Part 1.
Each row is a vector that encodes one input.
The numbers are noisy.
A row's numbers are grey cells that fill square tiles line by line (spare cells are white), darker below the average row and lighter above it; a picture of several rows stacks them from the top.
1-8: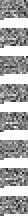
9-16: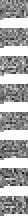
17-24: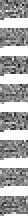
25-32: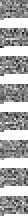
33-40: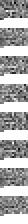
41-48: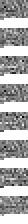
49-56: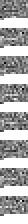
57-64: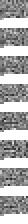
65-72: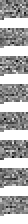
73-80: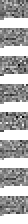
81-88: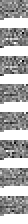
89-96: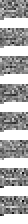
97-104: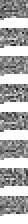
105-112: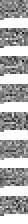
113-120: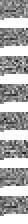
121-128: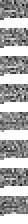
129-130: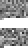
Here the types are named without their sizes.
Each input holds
either a point on a circle and a point on a line, or a node of a tree.
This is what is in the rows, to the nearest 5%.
About 45% of them hold a point on a circle and a point on a line. The rest hold a node of a tree.
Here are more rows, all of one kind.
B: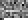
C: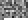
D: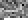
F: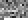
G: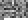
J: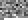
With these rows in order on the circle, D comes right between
F and G.
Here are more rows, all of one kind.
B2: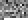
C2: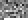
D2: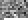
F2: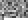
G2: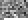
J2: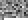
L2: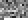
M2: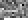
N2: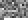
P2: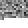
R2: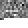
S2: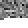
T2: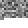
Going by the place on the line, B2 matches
L2 and M2.
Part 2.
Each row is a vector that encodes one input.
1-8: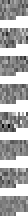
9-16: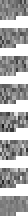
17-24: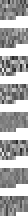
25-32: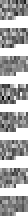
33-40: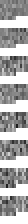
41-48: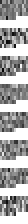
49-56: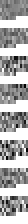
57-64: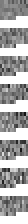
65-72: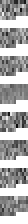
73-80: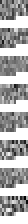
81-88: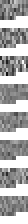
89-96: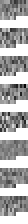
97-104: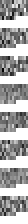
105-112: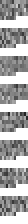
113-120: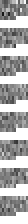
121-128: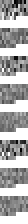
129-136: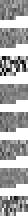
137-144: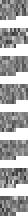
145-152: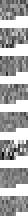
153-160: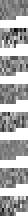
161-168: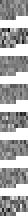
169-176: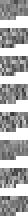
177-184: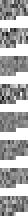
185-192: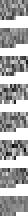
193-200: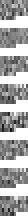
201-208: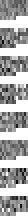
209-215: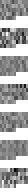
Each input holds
a true/false value, together with either a point on an 11-point line, or a point on a 12-point line.
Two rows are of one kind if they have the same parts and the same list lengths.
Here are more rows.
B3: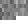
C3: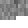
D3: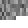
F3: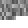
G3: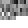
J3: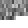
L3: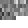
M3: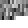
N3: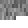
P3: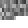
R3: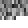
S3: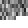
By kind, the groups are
B3, C3, D3, F3, G3, J3, L3, M3, S3
N3, P3, R3

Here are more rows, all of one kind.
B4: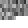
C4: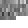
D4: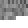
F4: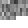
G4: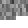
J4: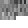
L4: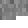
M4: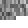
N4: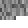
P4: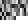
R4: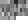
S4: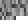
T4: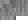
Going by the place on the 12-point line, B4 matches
C4, D4, F4 and R4.
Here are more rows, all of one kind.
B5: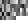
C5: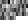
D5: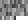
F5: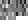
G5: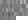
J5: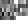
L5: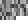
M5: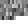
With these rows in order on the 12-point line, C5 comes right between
D5 and J5.
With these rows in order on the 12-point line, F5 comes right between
B5 and G5.
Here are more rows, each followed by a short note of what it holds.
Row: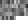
a point on an 11-point line and a true/false value
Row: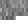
a point on an 11-point line and a true/false value
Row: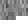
a point on an 11-point line and a true/false value
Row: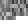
a point on a 12-point line and a true/false value
